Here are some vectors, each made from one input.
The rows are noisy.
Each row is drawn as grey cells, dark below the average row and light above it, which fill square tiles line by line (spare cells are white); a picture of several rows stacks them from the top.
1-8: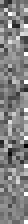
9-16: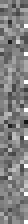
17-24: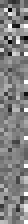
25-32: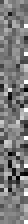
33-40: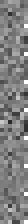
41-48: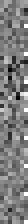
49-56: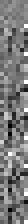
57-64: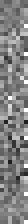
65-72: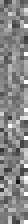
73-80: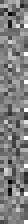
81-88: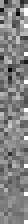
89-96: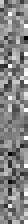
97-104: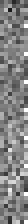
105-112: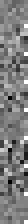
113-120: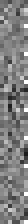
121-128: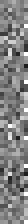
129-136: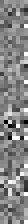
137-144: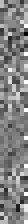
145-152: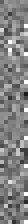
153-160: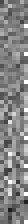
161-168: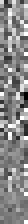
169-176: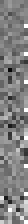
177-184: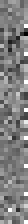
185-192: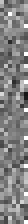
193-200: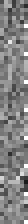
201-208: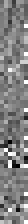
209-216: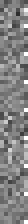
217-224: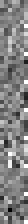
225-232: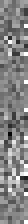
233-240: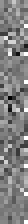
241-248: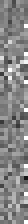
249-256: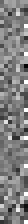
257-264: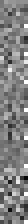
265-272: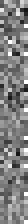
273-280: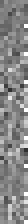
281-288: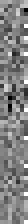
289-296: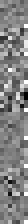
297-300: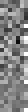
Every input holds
either a point on a 9-point line, or a point on a 10-point line.
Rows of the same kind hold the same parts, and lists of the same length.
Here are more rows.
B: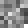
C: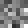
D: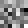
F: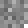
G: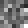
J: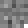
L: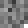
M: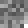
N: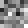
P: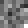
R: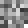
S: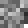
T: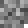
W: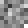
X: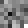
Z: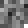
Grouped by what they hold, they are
B, J, L, M, N, S, W
C, D, F, G, P, R, T, X, Z

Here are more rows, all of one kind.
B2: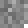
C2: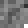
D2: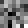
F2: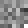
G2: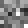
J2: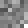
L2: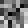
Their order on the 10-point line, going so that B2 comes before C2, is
F2, L2, B2, G2, J2, D2, C2.
